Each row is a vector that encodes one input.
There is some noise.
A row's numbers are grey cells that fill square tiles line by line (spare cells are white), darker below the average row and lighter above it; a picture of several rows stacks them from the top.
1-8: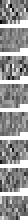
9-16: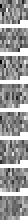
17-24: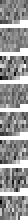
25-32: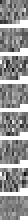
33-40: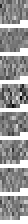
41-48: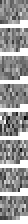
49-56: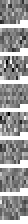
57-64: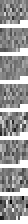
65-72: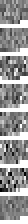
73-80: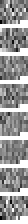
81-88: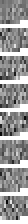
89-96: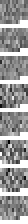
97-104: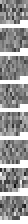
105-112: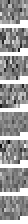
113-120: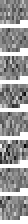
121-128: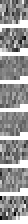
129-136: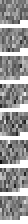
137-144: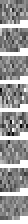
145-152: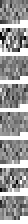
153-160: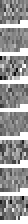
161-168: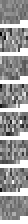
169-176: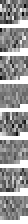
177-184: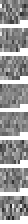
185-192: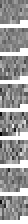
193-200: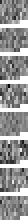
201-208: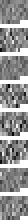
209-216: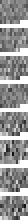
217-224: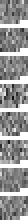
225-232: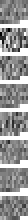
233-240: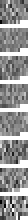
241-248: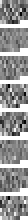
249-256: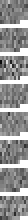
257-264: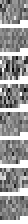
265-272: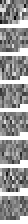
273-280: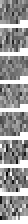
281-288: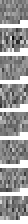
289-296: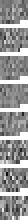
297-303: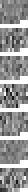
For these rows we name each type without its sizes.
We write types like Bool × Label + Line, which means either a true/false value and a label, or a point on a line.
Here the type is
Bool × Line + List(Circle).
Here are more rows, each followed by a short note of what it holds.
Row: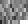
a point on a line and a true/false value
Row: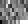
a point on a line and a true/false value
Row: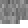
a list of one item
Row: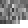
the empty list
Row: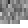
a list of two items
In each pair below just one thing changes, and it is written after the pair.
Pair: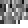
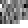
the true/false value
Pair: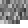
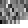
the true/false value
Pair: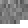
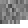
the place on the line
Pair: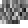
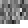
the place on the line
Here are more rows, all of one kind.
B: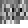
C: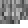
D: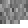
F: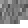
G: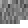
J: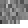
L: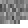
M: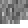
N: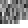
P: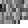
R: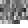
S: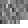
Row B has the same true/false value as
C and D.
